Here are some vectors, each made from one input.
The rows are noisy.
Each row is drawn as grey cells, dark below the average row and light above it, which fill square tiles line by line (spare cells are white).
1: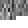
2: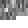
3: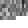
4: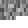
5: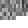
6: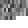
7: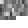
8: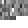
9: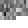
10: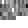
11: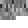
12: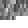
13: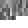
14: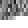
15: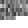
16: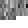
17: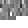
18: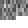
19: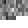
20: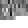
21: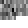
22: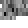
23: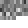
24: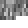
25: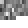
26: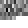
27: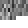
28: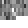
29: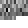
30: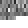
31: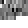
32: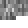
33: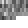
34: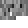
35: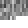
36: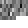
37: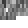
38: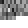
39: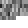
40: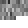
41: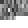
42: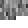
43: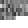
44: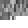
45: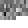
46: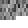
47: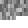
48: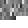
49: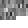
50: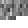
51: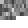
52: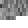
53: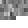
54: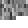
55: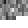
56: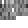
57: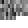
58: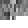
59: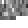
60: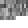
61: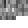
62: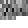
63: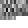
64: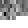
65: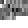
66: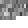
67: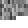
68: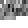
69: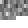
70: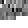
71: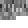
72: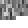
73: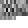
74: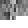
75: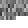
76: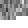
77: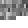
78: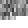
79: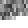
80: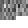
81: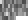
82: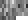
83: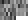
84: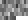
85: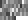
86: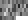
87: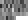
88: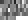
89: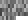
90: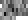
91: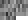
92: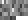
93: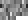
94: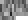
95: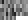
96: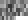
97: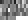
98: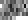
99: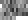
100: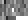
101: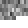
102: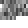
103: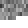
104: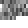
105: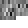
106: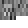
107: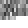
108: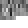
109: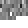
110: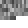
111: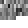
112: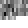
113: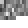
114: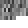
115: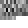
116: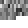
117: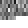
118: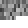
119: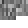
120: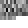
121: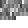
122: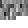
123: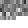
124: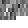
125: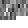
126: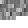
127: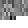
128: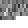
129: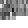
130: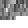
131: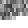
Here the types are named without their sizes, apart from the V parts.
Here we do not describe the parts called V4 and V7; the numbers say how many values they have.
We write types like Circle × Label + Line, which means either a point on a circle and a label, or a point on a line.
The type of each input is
(Bool × Bool × Bool × V4 + Label) × V7.
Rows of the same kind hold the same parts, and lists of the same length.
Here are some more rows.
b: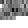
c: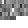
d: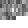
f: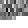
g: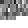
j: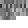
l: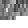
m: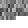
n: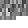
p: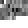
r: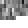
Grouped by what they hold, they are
b, f, g, m, p
c, d, j, l, n, r

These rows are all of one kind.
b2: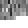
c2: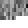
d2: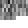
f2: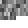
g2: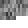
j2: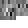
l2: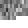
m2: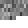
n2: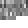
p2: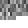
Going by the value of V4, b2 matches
d2, j2, m2 and p2.
